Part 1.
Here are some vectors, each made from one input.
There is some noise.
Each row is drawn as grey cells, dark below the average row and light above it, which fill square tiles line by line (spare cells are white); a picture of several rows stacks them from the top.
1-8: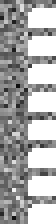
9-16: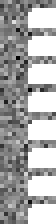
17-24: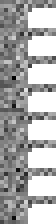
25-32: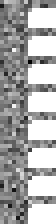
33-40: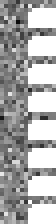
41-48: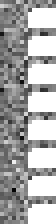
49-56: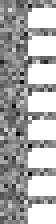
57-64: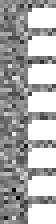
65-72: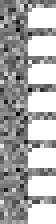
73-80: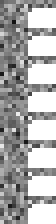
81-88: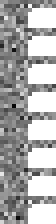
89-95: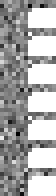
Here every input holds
a point on a 6-point circle and a point on an 8-point circle.
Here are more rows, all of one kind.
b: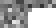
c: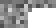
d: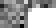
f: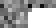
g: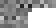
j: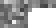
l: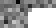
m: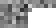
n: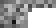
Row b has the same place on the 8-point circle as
f and l.
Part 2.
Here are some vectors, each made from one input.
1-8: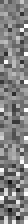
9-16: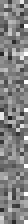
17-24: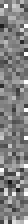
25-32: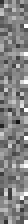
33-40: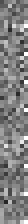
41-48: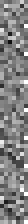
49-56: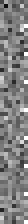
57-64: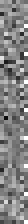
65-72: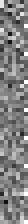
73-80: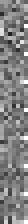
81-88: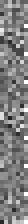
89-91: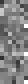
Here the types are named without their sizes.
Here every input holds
a point on a line, together with either a fixed value, or four true/false values.
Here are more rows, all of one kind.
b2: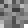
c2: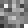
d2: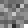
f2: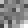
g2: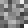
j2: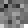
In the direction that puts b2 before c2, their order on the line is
f2, j2, b2, d2, c2, g2.
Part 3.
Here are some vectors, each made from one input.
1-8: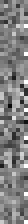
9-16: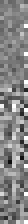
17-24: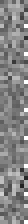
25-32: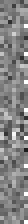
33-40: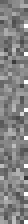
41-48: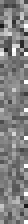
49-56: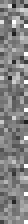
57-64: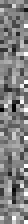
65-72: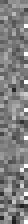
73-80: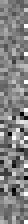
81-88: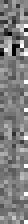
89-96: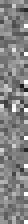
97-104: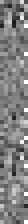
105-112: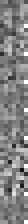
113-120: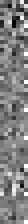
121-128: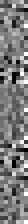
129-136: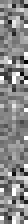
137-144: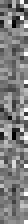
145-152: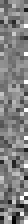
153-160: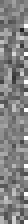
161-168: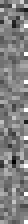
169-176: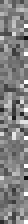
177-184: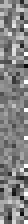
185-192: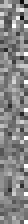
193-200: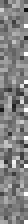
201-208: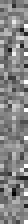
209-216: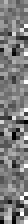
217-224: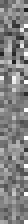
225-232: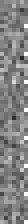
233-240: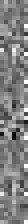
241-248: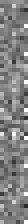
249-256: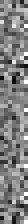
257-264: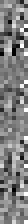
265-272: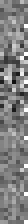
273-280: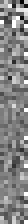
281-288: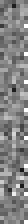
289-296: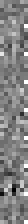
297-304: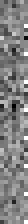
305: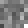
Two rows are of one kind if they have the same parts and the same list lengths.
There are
3 kinds of row.
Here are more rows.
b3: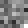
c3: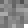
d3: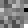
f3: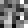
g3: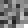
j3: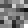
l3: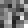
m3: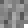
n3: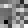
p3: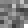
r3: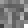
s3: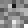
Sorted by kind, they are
b3, c3, d3, m3, s3
f3, j3, l3, p3, r3
g3, n3

